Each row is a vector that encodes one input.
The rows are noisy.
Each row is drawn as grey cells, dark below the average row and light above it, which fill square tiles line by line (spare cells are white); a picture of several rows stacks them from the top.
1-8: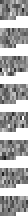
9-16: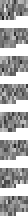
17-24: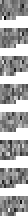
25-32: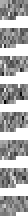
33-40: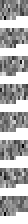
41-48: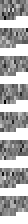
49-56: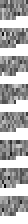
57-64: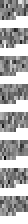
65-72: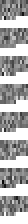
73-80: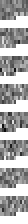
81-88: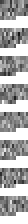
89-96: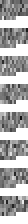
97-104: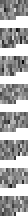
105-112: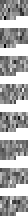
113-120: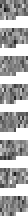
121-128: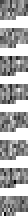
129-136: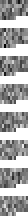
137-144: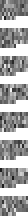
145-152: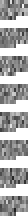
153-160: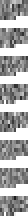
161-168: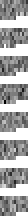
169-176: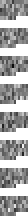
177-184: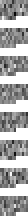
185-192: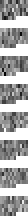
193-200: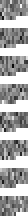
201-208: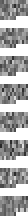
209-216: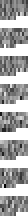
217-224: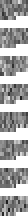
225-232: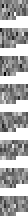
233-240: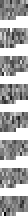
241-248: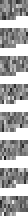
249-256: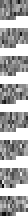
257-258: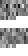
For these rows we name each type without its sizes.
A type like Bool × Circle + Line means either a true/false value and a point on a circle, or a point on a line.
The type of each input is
Label × (Label + Tree) × Line.
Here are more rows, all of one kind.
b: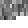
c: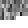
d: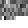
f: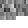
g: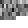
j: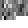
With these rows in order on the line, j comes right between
b and g.
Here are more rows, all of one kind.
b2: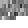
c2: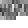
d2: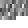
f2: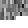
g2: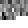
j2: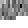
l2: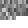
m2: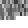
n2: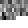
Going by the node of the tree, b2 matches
f2 and j2.
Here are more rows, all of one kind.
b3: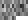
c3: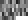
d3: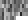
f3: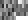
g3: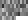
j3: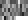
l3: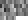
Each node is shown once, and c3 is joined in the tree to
l3.
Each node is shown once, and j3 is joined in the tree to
d3 and f3.
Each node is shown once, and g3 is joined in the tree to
b3 and f3.
